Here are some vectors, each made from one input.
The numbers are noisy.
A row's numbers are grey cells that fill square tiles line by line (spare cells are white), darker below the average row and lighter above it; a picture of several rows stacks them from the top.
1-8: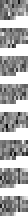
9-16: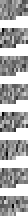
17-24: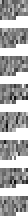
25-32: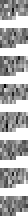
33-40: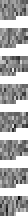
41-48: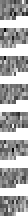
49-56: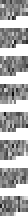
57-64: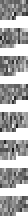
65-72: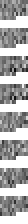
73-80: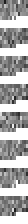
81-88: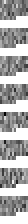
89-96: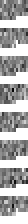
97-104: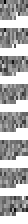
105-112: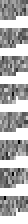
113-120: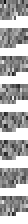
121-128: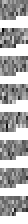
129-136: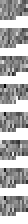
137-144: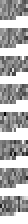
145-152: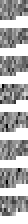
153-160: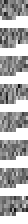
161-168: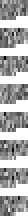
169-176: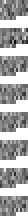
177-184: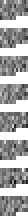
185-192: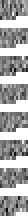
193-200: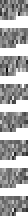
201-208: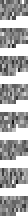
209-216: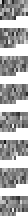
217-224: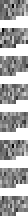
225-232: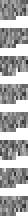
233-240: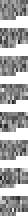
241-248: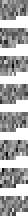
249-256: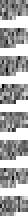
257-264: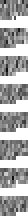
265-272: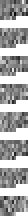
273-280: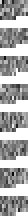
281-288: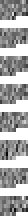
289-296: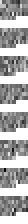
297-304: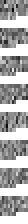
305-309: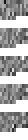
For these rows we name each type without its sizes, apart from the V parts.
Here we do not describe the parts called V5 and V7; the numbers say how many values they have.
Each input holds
either a node of a tree, or a value of V5 and a value of V7, or a list of points on a line.
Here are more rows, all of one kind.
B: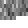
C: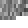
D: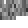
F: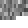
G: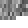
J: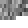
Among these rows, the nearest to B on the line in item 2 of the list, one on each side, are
G and J.
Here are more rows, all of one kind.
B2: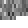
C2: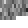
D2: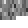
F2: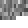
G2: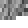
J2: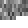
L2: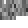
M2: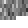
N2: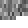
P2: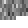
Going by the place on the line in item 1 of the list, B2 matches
D2 and L2.
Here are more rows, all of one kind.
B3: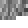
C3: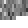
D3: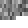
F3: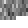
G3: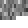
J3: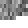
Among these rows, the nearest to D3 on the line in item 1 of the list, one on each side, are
G3 and J3.
